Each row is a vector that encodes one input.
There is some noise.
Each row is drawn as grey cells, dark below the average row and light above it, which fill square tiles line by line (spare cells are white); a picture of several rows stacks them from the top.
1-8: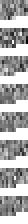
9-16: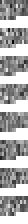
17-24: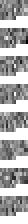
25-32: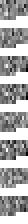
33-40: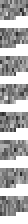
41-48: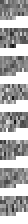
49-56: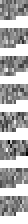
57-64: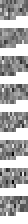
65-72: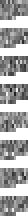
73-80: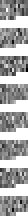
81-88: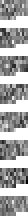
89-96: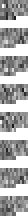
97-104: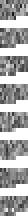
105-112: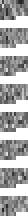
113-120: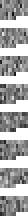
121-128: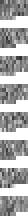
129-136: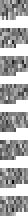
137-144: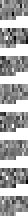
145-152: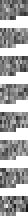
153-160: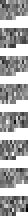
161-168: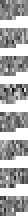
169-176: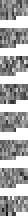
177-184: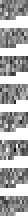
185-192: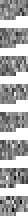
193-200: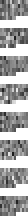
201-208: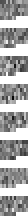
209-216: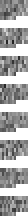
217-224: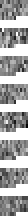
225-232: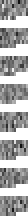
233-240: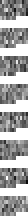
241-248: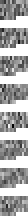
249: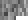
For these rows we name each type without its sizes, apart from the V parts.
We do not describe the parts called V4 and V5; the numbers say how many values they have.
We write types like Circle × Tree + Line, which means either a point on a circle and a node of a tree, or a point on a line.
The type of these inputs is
Bool × V5 + Label × List(V4) + Line.
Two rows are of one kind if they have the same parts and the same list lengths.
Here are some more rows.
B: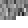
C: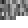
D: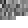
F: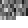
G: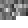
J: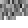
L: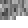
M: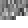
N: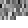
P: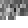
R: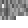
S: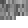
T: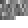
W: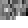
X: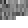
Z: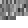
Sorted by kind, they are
B, M, Z
C, D, S, T, X
F, G, P, W
J, N
L, R

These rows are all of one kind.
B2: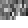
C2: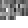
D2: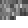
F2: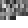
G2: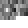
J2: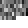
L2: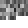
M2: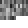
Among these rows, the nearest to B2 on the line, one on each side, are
G2 and J2.
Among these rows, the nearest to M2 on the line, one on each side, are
C2 and F2.
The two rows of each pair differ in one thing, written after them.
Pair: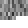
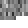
the value of V4 in item 1 of the list
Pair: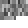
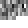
the value of V4 in item 2 of the list
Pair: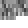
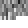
the label
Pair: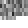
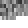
the value of V4 in item 2 of the list
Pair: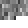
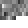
the value of V4 in item 2 of the list
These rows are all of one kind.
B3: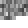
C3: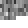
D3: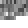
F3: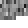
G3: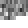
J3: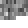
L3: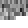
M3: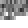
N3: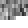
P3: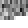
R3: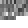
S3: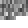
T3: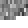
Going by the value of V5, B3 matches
F3 and T3.
